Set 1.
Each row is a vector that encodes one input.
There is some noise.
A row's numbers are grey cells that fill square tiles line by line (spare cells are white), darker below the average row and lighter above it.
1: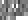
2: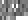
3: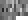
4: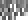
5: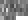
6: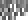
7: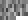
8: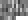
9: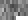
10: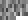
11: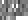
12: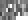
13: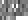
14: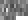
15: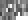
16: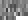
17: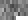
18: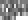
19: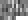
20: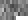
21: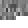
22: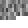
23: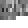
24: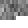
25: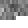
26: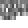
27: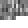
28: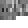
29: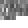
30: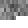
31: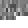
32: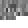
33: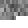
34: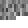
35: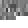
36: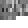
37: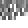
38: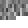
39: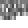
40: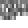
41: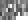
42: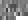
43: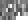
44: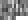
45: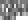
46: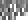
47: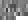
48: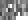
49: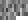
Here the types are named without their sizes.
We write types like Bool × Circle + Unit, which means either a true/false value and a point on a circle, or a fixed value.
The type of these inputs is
Line.
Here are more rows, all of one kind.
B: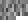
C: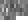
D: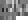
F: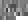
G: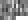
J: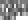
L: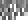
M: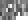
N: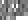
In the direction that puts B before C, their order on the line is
N, G, D, B, F, C, J, M, L.
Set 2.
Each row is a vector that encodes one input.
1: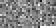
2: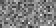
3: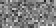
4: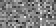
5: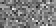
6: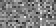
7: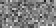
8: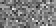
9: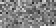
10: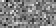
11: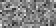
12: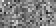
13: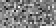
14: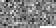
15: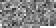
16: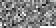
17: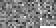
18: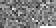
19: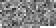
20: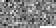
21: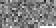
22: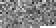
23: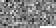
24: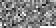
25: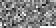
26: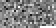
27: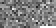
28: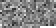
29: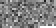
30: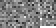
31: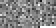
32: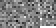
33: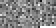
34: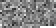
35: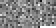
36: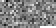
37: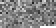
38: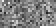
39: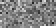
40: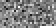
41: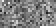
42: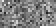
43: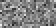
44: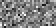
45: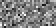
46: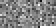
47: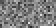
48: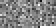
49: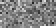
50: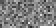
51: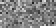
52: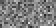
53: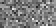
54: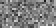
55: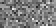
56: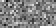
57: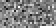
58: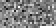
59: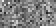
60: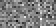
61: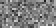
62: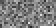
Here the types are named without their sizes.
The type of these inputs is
Line.
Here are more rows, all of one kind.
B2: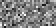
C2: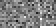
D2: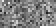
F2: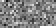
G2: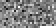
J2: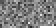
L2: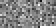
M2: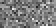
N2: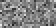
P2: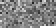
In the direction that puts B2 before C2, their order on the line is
B2, N2, P2, L2, C2, J2, M2, D2, F2, G2.
